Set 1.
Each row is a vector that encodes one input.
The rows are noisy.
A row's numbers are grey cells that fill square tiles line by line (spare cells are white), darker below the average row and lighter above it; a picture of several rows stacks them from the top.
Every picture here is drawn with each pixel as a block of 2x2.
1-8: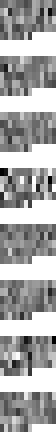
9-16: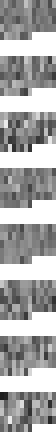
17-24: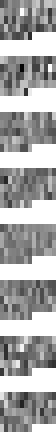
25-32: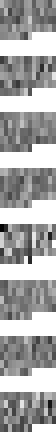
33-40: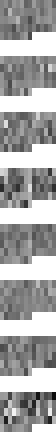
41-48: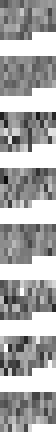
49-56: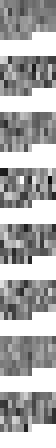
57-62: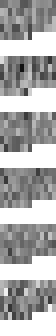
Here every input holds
four true/false values.
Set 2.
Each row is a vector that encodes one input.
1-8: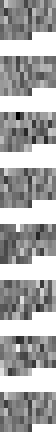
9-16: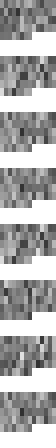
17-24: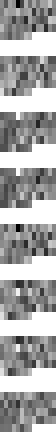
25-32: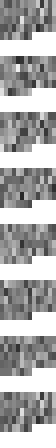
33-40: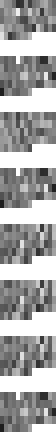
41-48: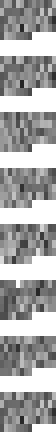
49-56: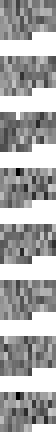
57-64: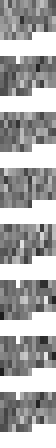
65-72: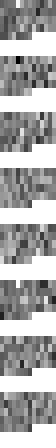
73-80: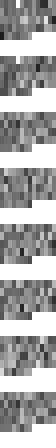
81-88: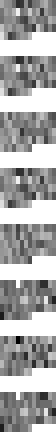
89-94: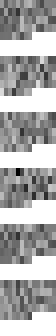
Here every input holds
a point on an 11-point line.
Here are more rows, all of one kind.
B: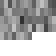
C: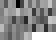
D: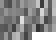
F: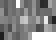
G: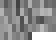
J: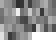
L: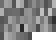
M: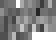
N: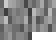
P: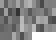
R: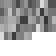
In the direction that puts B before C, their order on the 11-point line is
D, P, M, F, L, N, G, B, R, J, C.
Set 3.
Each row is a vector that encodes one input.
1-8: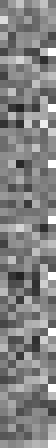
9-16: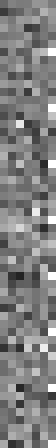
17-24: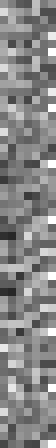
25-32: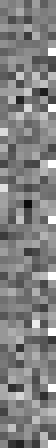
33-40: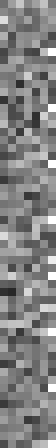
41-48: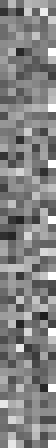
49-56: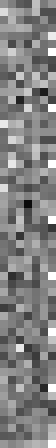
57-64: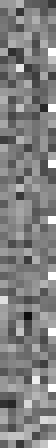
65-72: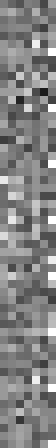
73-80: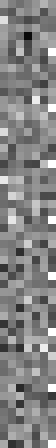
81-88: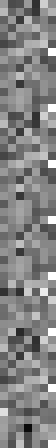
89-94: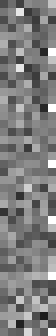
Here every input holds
a node of an 18-node tree.
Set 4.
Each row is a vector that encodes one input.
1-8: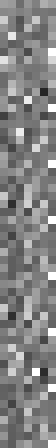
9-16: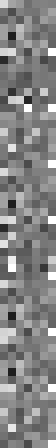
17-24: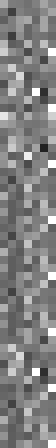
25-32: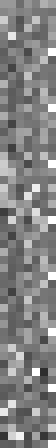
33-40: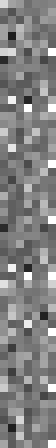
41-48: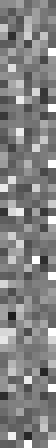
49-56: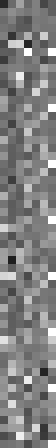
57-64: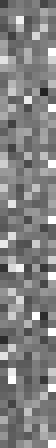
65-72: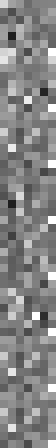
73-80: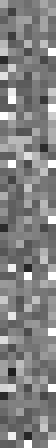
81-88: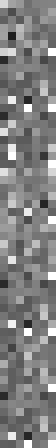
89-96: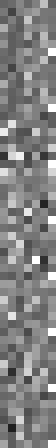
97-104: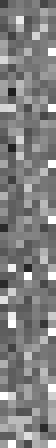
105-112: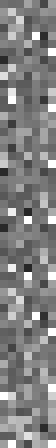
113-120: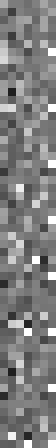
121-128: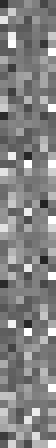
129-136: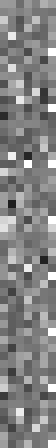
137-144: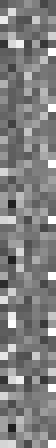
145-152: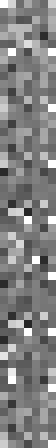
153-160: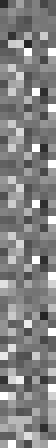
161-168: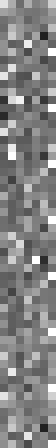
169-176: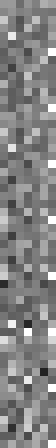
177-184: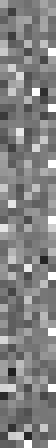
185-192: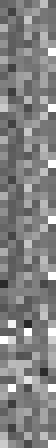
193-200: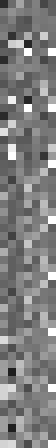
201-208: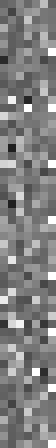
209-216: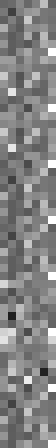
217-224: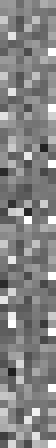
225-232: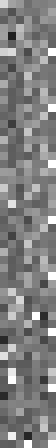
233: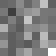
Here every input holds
four true/false values.
